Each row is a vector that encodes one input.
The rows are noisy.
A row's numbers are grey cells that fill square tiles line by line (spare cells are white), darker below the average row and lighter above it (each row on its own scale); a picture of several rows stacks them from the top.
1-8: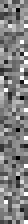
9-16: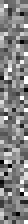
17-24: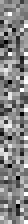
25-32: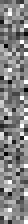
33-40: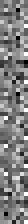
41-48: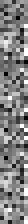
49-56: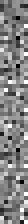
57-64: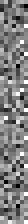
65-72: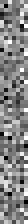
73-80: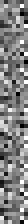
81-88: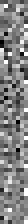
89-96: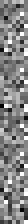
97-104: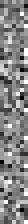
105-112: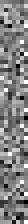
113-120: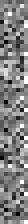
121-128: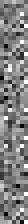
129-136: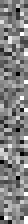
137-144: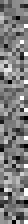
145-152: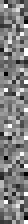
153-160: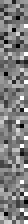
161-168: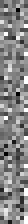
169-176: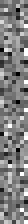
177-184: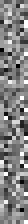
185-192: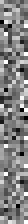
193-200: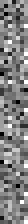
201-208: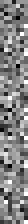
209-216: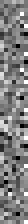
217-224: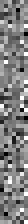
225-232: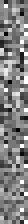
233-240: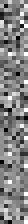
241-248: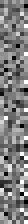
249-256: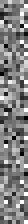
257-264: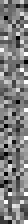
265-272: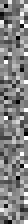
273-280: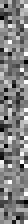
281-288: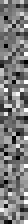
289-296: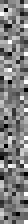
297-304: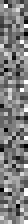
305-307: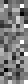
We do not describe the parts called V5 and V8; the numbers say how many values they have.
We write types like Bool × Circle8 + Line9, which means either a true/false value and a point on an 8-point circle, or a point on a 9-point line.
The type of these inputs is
Bool × Tree10 + V5 × V8.
